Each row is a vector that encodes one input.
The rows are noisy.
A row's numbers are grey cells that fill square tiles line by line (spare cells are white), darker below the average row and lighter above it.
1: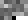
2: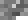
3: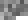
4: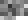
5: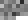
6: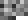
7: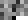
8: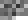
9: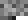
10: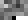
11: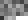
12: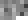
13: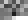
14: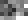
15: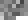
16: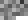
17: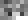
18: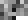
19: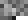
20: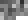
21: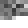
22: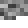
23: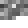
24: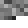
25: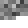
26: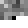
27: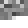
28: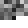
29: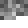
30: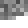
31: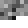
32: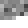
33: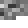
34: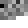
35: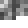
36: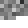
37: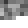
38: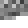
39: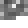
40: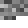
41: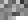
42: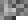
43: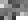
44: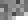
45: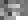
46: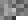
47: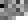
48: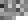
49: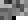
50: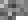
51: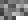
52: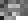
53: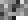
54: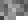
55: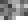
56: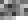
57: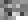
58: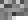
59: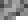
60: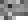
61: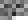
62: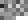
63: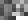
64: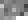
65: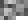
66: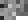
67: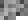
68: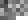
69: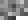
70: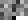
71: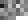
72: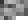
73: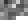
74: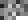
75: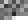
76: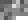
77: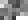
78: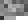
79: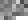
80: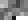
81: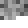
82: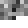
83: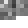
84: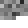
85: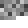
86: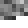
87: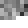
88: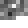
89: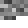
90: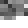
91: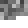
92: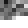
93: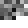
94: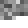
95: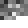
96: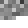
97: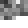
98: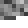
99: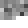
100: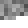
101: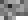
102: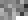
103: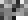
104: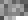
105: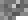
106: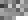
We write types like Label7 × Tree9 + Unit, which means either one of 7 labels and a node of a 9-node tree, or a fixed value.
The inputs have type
(Bool × Bool × Bool × Bool + Tree7) × Tree7.
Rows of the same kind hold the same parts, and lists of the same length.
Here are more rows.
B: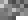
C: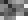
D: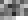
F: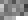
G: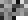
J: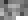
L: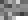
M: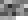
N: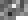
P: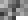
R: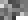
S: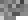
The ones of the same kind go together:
B, C, D, G, L, M, N, P, R, S
F, J

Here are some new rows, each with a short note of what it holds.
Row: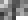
a node of a 7-node tree and four true/false values
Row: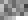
a node of each of two 7-node trees
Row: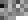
a node of each of two 7-node trees
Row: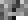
a node of a 7-node tree and four true/false values
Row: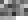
a node of a 7-node tree and four true/false values
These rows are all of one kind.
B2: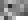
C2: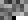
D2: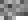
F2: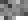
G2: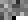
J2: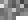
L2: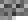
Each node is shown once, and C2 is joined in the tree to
F2.
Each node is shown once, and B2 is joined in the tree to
D2 and G2.
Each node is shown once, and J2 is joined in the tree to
L2.
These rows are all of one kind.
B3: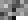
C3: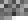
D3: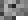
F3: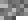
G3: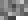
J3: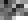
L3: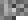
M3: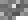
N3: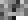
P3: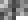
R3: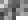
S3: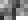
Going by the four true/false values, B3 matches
N3, P3 and R3.
